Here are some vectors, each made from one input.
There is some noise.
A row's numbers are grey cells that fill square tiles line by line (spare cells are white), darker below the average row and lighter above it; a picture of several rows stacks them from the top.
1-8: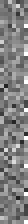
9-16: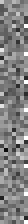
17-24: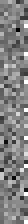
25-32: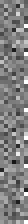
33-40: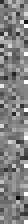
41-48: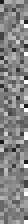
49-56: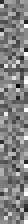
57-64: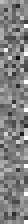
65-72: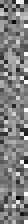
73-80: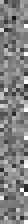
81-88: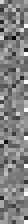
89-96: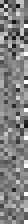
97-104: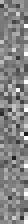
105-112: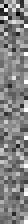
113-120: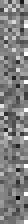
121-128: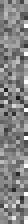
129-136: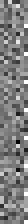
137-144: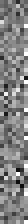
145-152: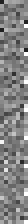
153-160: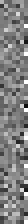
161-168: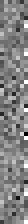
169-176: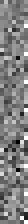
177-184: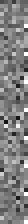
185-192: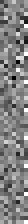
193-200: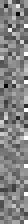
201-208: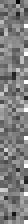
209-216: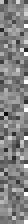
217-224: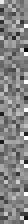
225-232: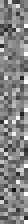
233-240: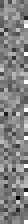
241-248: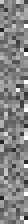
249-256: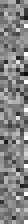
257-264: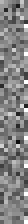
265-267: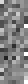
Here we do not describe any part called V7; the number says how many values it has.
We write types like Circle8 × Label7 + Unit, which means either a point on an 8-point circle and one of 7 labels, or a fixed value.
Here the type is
(List2(V7) + Tree10) × Tree13.
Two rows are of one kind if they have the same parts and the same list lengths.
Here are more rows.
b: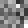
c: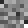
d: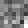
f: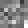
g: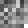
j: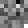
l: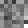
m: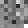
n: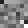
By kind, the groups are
b, j
c, n
d, f, g
l, m

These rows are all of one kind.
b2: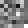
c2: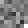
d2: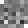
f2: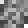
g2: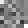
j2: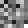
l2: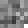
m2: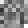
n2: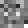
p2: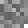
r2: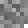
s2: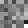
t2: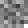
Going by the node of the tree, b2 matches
f2, j2 and n2.
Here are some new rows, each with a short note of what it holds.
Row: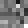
a node of a 10-node tree and a node of a 13-node tree
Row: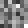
a node of a 10-node tree and a node of a 13-node tree
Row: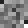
a node of a 13-node tree, together with the empty list
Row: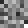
a node of a 13-node tree, together with the empty list
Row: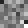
a node of a 13-node tree, together with the empty list
